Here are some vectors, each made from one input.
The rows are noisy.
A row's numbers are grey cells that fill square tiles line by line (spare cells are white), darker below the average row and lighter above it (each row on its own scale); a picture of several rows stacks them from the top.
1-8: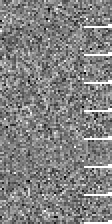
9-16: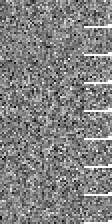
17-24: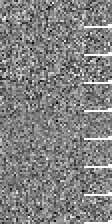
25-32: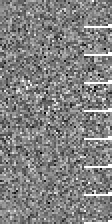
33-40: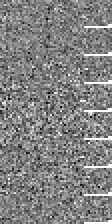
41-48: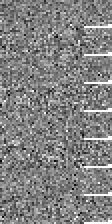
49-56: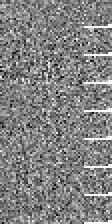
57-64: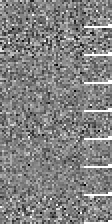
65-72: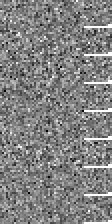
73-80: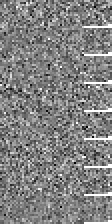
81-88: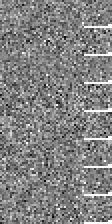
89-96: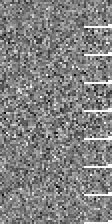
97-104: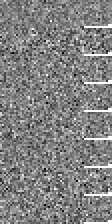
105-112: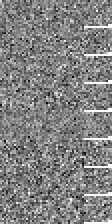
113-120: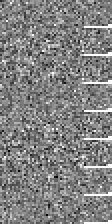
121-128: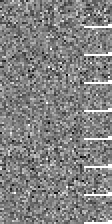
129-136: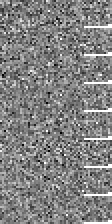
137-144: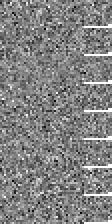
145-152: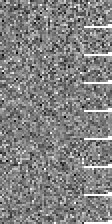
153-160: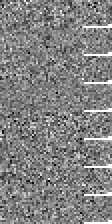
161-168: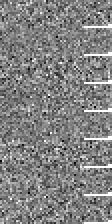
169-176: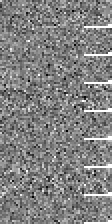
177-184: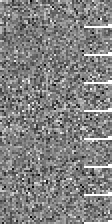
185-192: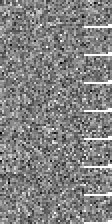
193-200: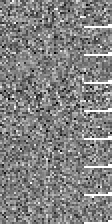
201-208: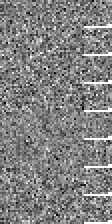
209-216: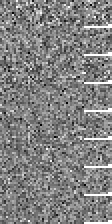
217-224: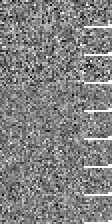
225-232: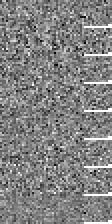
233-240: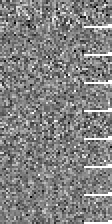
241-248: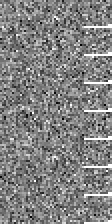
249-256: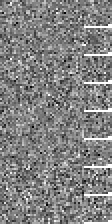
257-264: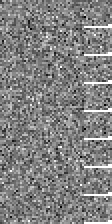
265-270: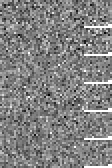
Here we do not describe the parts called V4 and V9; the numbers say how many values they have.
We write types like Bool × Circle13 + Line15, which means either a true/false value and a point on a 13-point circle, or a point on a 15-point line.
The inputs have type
Bool × Bool × Bool × (Line6 + V4) × V9.
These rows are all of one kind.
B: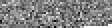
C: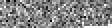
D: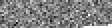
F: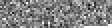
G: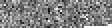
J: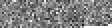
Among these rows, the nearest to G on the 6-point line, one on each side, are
C and J.
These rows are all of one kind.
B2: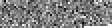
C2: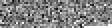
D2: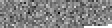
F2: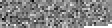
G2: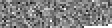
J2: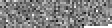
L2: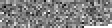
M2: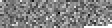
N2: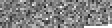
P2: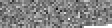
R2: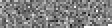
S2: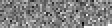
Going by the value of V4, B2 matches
C2, L2 and S2.
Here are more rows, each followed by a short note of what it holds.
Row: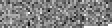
a point on a 6-point line, three true/false values and a value of V9
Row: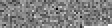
three true/false values, a value of V4 and a value of V9
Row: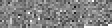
a point on a 6-point line, three true/false values and a value of V9
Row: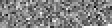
a point on a 6-point line, three true/false values and a value of V9
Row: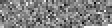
a point on a 6-point line, three true/false values and a value of V9
